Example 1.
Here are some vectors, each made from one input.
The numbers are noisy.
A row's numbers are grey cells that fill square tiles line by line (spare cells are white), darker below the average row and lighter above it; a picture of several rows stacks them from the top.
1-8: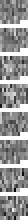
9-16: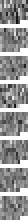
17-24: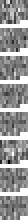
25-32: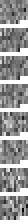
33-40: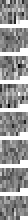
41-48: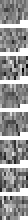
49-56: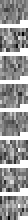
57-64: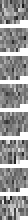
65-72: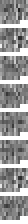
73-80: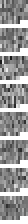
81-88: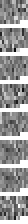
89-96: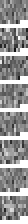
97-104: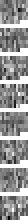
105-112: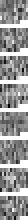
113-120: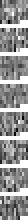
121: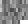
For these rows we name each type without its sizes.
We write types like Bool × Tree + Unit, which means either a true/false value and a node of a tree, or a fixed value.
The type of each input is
Line + Tree.
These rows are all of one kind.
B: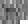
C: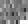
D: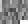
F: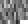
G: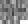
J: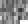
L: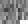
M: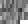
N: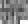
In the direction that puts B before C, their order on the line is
D, B, L, M, J, N, G, F, C.
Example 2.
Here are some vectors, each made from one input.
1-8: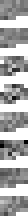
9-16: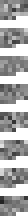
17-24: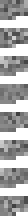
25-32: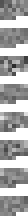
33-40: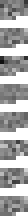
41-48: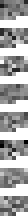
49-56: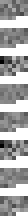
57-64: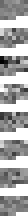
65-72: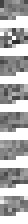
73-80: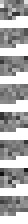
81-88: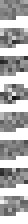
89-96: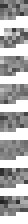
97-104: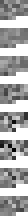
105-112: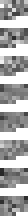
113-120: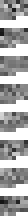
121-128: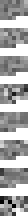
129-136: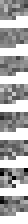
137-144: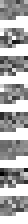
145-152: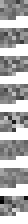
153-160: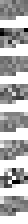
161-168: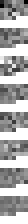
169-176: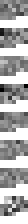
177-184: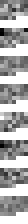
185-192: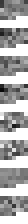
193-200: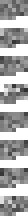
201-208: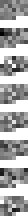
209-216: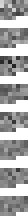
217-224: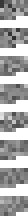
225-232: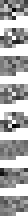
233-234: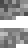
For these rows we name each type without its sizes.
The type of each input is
List(Line).
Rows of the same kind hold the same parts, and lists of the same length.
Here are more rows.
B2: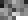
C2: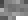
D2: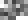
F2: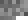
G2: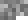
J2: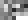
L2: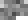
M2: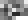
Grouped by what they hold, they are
B2, C2, J2
D2
F2, G2, L2, M2

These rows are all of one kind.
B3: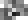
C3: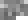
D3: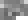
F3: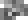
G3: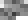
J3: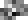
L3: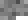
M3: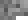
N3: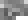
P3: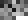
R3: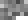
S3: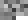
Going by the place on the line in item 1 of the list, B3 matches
F3 and R3.
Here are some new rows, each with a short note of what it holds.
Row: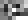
a list of two items
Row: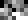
a list of one item
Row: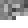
a list of one item
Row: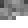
a list of one item
